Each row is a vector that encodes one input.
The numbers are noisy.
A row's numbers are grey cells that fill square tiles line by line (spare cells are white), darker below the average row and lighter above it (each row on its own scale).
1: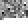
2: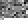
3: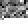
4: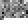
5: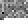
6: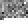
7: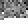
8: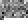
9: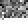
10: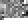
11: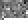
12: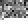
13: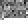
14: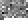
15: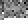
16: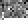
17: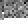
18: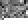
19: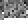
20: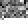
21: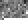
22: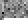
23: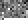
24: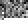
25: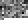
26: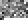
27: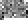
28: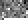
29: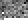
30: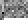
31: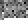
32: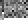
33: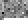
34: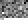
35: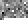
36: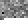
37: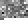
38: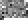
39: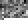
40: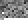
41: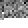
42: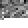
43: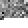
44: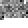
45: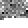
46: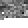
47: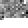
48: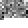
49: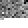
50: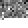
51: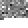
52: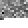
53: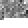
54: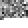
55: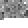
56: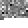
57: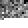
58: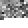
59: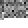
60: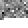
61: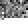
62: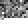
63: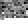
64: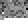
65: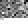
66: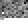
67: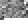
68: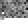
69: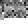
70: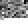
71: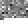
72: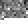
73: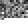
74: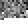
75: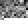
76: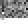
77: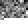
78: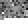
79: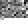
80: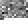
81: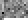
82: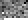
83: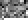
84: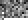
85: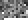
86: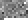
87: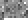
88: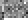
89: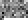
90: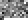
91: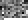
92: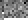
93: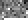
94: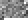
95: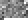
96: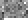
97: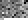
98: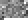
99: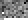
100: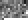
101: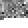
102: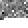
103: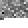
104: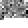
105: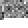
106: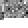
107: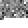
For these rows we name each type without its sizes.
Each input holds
a point on a circle, together with either a point on a circle, or a point on a line.
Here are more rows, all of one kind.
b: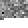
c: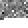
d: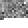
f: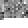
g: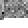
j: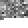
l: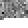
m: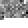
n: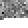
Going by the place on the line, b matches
g, l and n.
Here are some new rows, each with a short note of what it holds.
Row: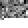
a point on each of two circles
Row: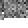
a point on each of two circles
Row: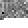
a point on a circle and a point on a line
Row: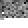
a point on each of two circles
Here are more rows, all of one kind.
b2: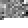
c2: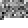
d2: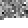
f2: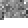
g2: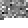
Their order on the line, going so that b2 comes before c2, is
g2, f2, b2, c2, d2.
